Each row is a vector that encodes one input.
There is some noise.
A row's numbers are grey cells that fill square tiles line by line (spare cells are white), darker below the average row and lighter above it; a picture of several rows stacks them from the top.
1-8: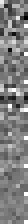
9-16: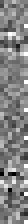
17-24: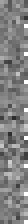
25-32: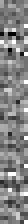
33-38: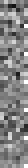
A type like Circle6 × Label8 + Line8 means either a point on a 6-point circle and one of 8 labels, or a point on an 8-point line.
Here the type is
Bool × Label5.
